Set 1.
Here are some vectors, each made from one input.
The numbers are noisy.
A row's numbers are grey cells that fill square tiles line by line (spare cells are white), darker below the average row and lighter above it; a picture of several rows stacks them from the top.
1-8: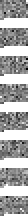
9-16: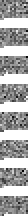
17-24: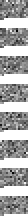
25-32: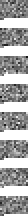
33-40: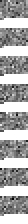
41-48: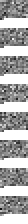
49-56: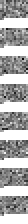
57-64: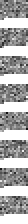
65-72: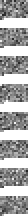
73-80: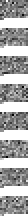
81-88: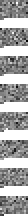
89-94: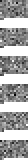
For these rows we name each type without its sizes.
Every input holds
a label and a point on a line, together with either a fixed value, or three true/false values.
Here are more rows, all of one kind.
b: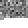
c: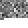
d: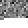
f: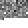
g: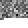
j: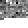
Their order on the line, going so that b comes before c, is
b, d, g, c, f, j.
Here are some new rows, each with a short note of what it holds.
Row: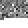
a label and a point on a line
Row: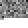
a label, a point on a line and three true/false values
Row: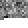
a label and a point on a line
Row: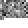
a label, a point on a line and three true/false values
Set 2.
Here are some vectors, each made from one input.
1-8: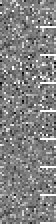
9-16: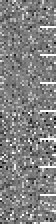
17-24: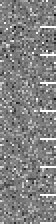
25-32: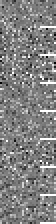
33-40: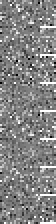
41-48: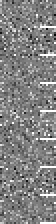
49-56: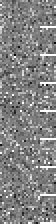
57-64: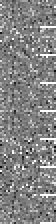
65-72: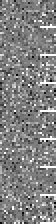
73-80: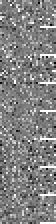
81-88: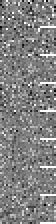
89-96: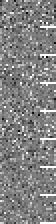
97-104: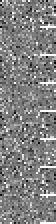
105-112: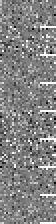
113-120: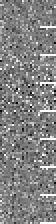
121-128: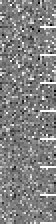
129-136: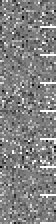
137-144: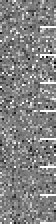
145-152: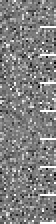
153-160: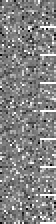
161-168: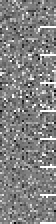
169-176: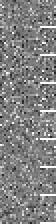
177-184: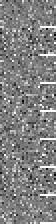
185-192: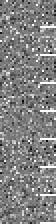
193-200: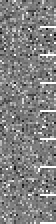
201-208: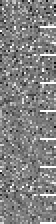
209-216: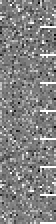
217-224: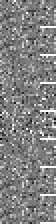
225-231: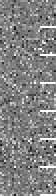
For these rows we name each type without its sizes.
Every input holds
a true/false value, together with either a label, or a point on a line.
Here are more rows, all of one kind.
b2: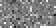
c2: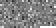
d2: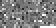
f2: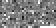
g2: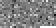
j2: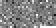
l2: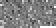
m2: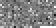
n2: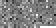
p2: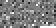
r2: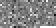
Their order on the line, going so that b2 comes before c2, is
n2, j2, p2, b2, r2, g2, m2, f2, c2, l2, d2.
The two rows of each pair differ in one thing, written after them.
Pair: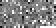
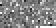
the true/false value
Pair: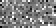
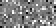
the label
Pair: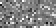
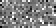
the true/false value
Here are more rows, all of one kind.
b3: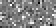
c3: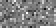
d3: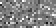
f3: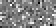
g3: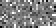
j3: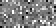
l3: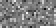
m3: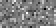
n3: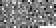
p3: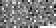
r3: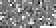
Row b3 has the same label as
f3, g3 and r3.
